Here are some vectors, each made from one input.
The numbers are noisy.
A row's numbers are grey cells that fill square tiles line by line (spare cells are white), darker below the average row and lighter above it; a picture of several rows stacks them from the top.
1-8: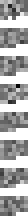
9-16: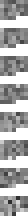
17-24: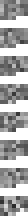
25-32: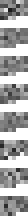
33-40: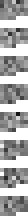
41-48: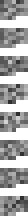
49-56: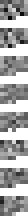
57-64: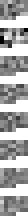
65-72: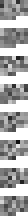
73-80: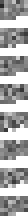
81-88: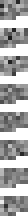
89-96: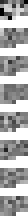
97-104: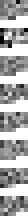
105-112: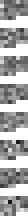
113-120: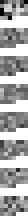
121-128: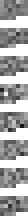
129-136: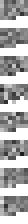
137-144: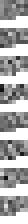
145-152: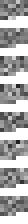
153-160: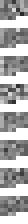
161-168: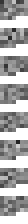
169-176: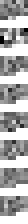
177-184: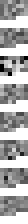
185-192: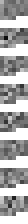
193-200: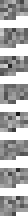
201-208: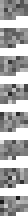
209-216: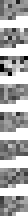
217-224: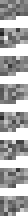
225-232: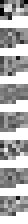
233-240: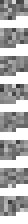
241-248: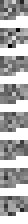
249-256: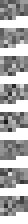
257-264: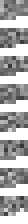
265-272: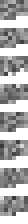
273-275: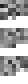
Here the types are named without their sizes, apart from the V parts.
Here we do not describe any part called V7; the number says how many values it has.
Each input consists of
a list of items, each a true/false value and a value of V7.
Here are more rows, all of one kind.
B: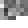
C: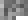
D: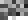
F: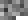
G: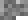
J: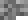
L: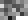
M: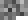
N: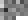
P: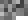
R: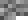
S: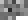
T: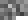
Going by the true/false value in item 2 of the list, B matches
F, N, P and S.
